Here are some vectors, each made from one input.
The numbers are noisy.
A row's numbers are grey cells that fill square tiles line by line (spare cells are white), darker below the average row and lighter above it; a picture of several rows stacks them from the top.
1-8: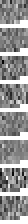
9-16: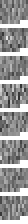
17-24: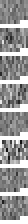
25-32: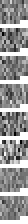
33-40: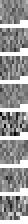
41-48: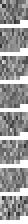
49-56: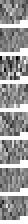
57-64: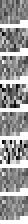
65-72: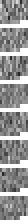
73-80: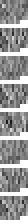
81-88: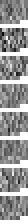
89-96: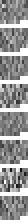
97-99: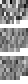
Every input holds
a point on a 12-point line and a true/false value.
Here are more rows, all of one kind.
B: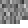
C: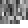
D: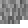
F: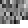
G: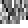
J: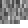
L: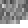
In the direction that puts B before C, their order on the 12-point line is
B, F, G, C, J, L, D.
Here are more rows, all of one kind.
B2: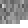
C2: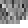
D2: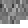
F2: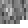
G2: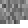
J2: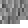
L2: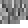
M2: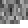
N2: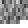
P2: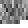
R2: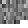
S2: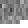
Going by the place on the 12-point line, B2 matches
C2 and S2.
